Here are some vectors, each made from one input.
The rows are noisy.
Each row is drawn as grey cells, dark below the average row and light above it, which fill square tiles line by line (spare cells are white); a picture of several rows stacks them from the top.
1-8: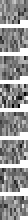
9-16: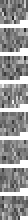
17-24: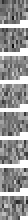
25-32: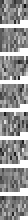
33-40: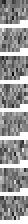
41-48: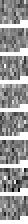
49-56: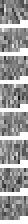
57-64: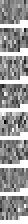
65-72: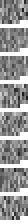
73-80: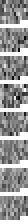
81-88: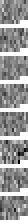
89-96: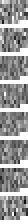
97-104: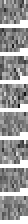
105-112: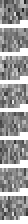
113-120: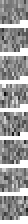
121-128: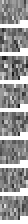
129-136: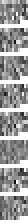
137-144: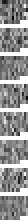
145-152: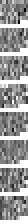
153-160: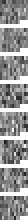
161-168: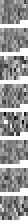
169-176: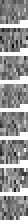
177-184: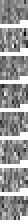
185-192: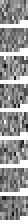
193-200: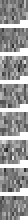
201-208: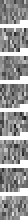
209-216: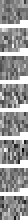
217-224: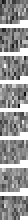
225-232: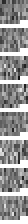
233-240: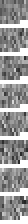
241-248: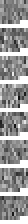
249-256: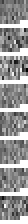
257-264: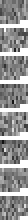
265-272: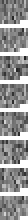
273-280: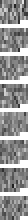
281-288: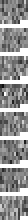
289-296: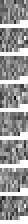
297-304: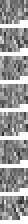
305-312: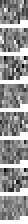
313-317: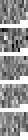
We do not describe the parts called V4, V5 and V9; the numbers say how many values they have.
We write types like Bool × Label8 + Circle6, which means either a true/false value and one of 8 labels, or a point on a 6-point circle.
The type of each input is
Bool × (Line6 × V5 × V9 + Tree7 × V4).
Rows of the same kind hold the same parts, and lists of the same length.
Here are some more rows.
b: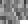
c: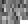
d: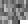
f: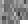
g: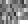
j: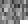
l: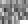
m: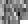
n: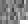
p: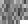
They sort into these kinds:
b, f, g, l, m, n, p
c, d, j

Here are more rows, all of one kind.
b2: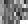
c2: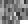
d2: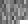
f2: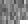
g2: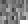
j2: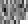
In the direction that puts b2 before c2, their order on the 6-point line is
b2, f2, j2, c2, g2, d2.
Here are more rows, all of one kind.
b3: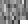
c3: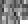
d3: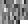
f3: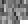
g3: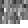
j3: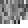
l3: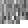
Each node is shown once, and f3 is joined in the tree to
l3.
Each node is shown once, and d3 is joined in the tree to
b3, g3 and l3.
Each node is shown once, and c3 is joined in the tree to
g3.
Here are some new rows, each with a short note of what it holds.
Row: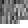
a point on a 6-point line, a true/false value, a value of V5 and a value of V9
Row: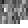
a node of a 7-node tree, a true/false value and a value of V4
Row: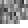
a point on a 6-point line, a true/false value, a value of V5 and a value of V9
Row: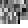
a node of a 7-node tree, a true/false value and a value of V4
